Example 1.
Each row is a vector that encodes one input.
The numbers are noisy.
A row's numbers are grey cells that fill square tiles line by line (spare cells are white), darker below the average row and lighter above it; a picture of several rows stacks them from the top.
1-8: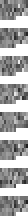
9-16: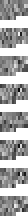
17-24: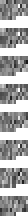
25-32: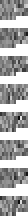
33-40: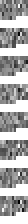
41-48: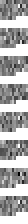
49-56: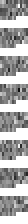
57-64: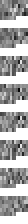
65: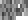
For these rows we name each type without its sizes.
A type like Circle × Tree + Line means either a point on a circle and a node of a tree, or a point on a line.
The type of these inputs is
(Circle + Unit) × Line.
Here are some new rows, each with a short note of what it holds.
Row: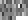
a point on a line
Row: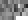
a point on a line
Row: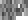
a point on a line
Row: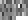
a point on a line
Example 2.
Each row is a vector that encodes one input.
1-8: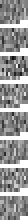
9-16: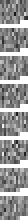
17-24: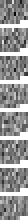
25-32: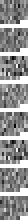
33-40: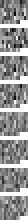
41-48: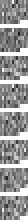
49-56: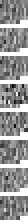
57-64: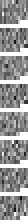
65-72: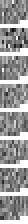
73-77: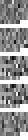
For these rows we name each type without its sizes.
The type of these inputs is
List(Line).
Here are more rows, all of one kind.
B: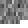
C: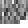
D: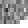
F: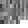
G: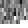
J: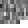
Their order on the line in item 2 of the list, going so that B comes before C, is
J, D, G, F, B, C.
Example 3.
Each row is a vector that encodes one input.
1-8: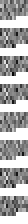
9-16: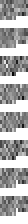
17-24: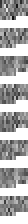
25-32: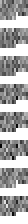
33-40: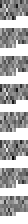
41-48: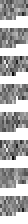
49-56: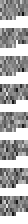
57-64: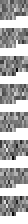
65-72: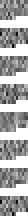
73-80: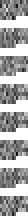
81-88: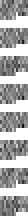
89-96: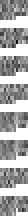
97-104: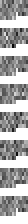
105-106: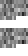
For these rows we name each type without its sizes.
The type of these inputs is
Circle + Line.
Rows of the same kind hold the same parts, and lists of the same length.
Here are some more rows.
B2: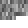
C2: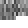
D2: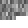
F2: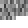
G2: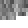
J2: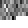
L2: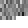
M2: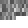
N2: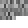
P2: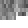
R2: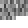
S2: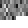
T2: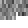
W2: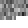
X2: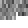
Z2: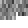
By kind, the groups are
B2, D2, F2, G2, L2, M2, N2, P2, R2, T2, W2, X2, Z2
C2, J2, S2

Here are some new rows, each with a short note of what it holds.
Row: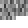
a point on a circle
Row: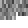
a point on a circle
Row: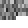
a point on a line
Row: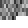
a point on a line
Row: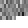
a point on a circle
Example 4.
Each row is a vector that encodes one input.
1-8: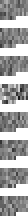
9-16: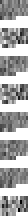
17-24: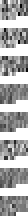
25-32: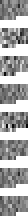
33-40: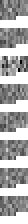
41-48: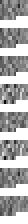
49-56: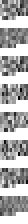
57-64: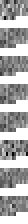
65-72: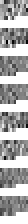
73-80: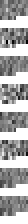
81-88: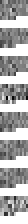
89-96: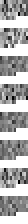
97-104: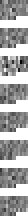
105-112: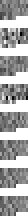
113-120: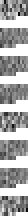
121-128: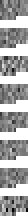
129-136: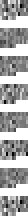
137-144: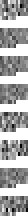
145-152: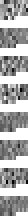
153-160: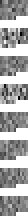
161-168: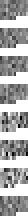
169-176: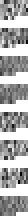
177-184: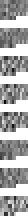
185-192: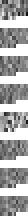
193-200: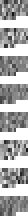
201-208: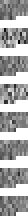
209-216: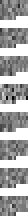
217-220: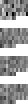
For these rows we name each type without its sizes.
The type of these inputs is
Circle + Line.
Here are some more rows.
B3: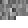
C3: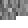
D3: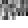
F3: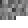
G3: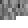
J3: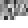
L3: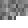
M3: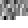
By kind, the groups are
B3, C3, F3, G3, L3
D3, J3, M3

